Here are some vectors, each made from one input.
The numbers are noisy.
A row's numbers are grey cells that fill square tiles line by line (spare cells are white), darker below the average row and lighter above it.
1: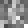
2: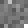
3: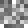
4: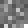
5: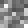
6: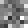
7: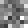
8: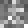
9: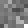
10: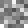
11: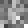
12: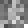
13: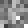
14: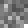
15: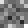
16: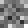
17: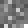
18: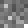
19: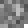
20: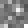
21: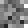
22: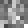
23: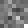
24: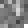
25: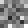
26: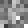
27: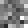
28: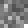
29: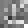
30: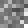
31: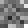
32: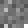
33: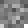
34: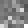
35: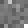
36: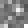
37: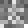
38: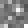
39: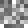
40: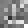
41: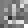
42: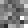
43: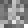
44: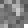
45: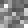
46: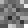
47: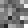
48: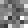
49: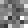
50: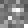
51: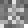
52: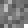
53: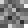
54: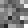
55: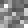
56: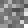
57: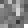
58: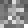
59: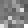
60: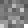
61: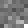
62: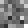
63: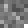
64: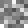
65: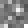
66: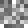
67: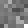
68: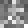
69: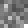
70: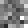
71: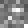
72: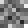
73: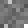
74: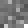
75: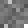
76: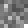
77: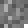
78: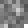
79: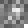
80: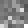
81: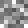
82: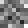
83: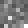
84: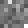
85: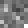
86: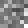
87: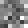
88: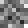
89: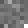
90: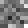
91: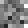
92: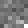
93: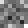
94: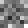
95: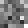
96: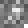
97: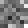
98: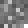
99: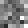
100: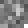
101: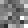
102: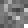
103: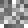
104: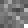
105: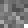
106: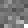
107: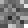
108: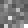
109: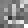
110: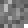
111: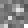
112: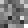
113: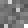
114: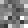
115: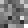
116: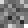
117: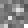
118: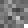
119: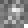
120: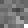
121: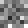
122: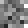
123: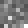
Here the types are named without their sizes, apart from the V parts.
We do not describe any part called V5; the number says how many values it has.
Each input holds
either a true/false value and a value of V5, or a list of points on a line.
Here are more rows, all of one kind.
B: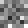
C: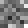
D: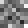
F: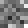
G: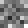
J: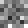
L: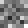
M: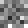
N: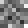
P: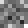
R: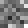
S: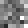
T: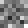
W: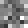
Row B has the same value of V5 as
J, M and W.
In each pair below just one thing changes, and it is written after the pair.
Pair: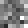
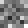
the true/false value
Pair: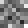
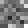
the value of V5
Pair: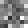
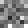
the true/false value
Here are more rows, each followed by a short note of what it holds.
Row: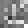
the empty list
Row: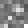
a list of two items
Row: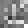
the empty list
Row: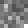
a list of two items
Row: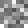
a list of one item
